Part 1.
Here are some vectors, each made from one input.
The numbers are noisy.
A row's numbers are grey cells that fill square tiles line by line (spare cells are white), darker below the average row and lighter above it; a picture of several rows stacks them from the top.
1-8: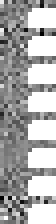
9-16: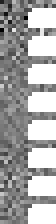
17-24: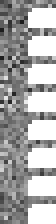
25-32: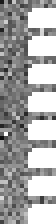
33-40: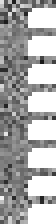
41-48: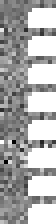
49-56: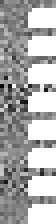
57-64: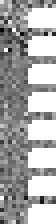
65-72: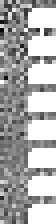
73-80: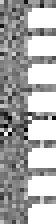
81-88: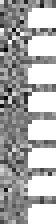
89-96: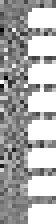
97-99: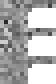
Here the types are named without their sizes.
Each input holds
a true/false value, together with either a fixed value, or a node of a tree.
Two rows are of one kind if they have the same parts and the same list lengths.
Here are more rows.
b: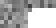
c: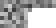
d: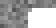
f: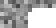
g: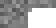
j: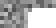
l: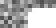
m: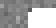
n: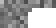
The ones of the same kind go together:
b, c, d, f, g, j, m, n
l

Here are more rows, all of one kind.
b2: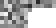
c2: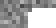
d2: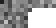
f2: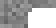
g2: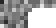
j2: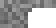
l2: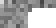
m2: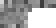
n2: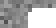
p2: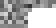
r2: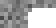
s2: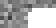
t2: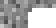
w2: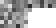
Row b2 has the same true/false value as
c2, f2, l2 and m2.
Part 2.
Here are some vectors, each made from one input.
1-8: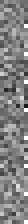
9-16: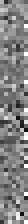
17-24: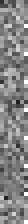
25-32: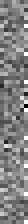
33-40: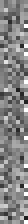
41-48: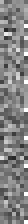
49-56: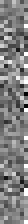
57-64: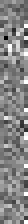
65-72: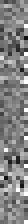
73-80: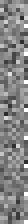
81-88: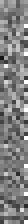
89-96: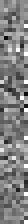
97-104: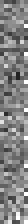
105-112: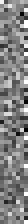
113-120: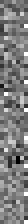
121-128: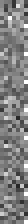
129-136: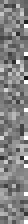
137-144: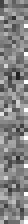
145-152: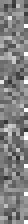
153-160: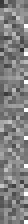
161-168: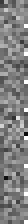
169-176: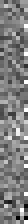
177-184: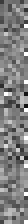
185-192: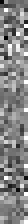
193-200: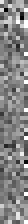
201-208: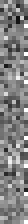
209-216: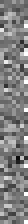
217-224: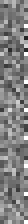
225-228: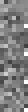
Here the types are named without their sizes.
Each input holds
either a node of a tree, or three true/false values.
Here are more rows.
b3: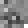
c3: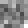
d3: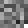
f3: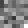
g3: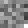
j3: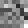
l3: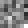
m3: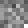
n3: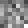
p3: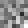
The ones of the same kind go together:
b3, c3, j3
d3, f3, g3, l3, m3, n3, p3

